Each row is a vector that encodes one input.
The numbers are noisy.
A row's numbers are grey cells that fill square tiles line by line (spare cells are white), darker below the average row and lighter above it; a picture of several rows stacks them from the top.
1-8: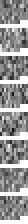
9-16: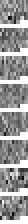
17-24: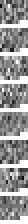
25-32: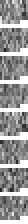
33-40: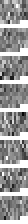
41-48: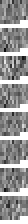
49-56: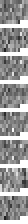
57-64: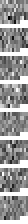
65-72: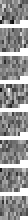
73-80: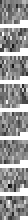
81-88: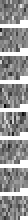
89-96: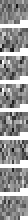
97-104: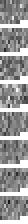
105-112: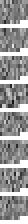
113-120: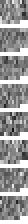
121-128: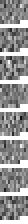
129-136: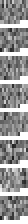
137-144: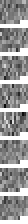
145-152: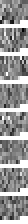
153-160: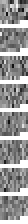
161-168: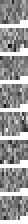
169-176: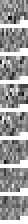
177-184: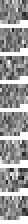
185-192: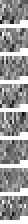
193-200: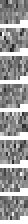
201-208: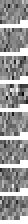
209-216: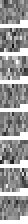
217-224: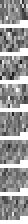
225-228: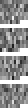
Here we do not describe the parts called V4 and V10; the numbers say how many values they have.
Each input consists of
either a fixed value, or a point on a 7-point line, a point on an 8-point line and a value of V10, or a node of a 9-node tree, or a true/false value and a value of V4.
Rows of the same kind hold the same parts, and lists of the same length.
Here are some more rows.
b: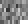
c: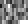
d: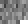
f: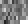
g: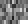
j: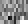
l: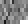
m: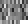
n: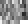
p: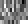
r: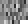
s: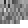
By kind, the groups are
b, d, f, l, s
c, g
j
m, n, p, r

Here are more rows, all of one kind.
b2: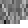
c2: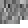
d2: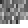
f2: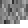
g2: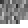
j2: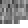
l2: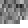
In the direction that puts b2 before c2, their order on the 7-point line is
g2, d2, j2, f2, b2, c2, l2.
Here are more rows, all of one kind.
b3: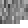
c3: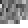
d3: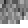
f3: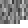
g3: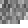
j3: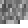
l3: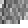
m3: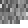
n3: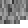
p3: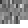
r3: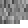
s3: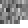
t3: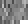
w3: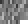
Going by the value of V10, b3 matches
g3, l3, m3 and s3.
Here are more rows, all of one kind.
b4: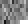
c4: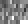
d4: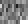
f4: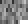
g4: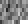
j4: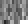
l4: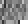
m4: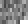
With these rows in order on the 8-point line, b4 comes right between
f4 and j4.
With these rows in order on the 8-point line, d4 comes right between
g4 and l4.
